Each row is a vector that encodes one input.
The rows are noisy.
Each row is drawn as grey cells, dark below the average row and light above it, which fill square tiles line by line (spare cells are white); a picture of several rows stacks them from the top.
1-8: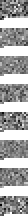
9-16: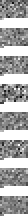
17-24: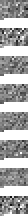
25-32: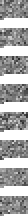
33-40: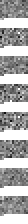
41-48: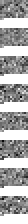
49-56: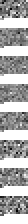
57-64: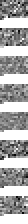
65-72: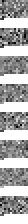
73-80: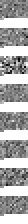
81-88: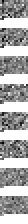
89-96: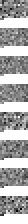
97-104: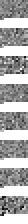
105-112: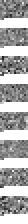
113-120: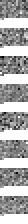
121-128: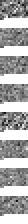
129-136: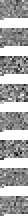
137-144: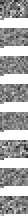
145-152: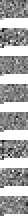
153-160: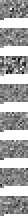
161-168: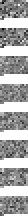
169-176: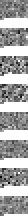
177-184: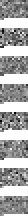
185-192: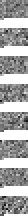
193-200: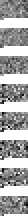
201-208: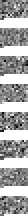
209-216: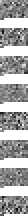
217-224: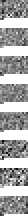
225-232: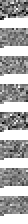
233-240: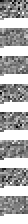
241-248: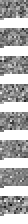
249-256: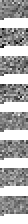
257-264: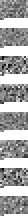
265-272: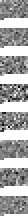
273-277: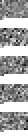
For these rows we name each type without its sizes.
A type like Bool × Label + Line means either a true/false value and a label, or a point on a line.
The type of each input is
Bool × Bool × Bool + (Circle + Unit) × Tree × Tree + Unit.
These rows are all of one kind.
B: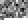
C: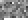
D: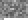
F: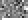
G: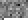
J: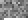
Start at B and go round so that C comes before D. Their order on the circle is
B, G, C, D, J, F.
